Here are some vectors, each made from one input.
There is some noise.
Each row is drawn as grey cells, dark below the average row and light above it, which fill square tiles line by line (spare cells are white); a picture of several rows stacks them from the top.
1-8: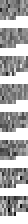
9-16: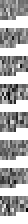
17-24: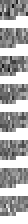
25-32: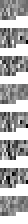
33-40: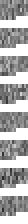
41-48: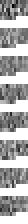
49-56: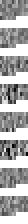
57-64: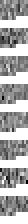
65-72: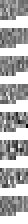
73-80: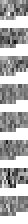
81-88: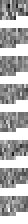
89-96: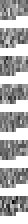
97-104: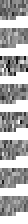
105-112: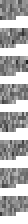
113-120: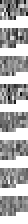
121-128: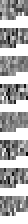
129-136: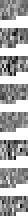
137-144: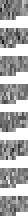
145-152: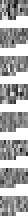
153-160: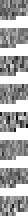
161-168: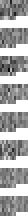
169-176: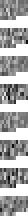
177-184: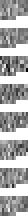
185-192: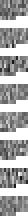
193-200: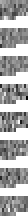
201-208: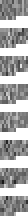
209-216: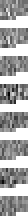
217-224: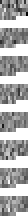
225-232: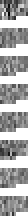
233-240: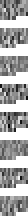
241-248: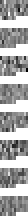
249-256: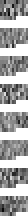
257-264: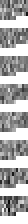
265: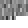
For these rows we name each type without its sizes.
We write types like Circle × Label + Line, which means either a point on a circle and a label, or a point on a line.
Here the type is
(Label + (Line + Tree) × Tree) × (Tree + Unit).
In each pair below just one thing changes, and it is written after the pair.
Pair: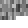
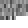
the node of one of the two trees
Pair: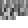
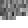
the node of one of the two trees
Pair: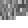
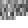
the node of one of the two trees
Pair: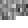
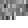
the node of one of the two trees
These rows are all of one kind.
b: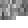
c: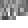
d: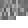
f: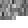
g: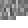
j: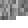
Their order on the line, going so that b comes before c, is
f, b, j, c, d, g.
